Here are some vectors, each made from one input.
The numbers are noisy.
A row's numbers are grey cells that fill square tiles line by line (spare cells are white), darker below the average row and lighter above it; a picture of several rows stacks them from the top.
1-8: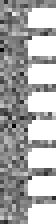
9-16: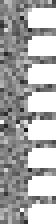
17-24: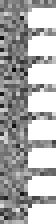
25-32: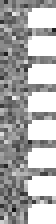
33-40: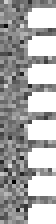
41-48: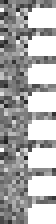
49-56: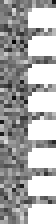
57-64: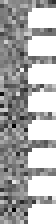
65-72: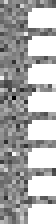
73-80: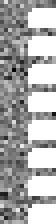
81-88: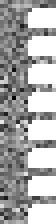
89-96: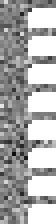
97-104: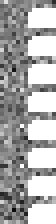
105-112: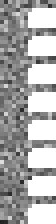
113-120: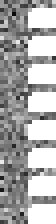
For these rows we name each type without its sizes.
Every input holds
either a point on a line and a node of a tree, or three true/false values.
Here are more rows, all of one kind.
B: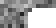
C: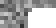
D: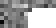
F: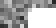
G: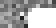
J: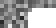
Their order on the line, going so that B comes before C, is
D, B, C, G, J, F.
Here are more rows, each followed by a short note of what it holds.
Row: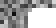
three true/false values
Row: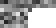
three true/false values
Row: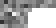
three true/false values
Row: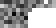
three true/false values
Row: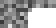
a point on a line and a node of a tree
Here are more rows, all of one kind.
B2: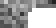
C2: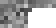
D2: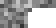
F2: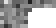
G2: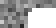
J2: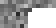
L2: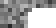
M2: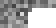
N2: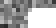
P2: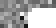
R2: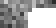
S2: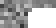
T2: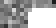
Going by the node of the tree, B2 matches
R2 and T2.
